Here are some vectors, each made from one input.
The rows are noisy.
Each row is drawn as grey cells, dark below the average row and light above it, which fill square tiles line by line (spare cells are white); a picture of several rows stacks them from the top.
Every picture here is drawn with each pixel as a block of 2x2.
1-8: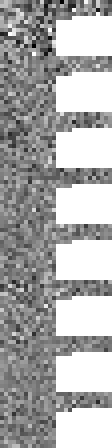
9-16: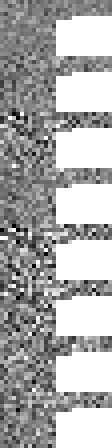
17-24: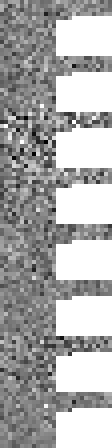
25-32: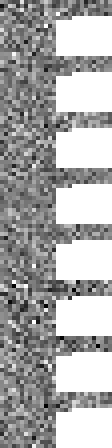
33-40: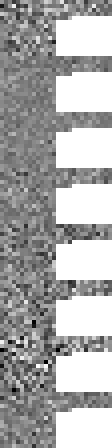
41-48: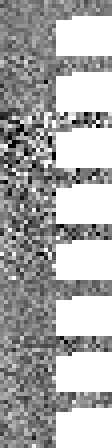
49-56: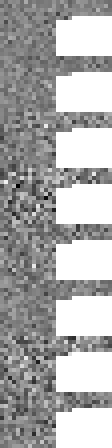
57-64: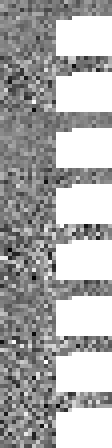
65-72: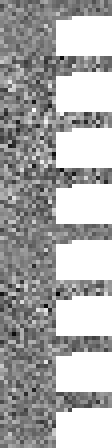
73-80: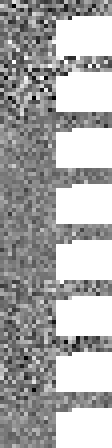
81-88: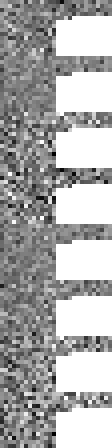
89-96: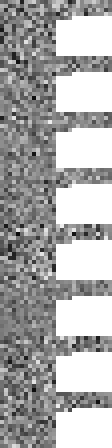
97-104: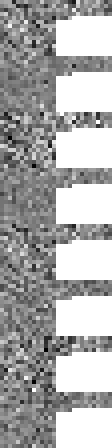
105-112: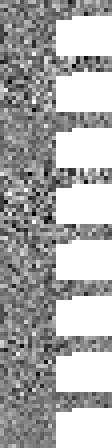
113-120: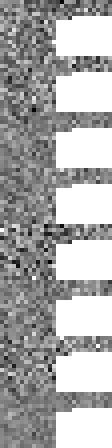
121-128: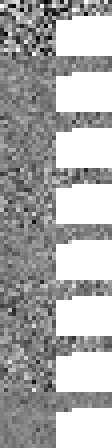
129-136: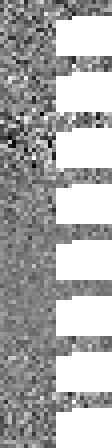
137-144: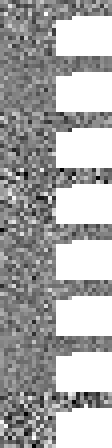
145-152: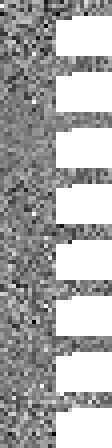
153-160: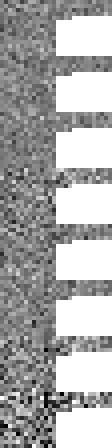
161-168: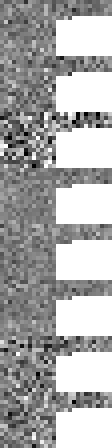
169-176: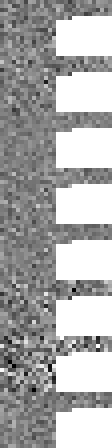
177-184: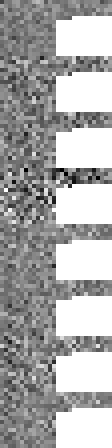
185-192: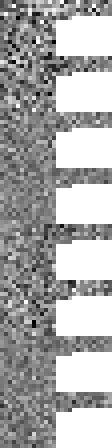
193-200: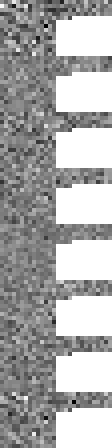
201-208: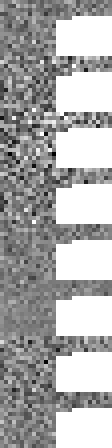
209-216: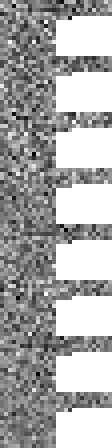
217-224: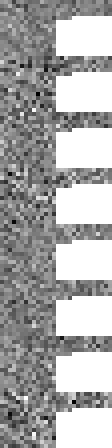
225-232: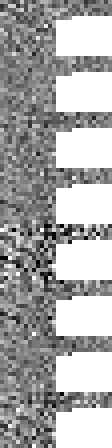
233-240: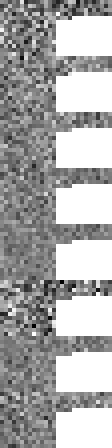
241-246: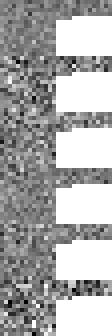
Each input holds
either a point on an 8-point circle, or a point on a 15-point circle.
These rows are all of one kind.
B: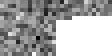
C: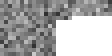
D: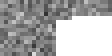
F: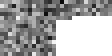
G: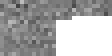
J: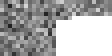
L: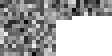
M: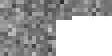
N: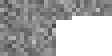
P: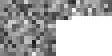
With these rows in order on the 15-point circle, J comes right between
F and L.
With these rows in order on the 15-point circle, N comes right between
C and G.
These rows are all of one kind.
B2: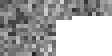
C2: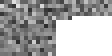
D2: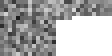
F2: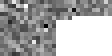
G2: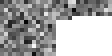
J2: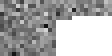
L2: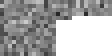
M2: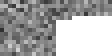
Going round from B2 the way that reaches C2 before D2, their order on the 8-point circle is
B2, M2, F2, J2, L2, G2, C2, D2.
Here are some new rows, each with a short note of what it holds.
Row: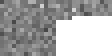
a point on an 8-point circle
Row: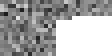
a point on a 15-point circle
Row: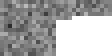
a point on a 15-point circle
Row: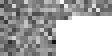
a point on a 15-point circle
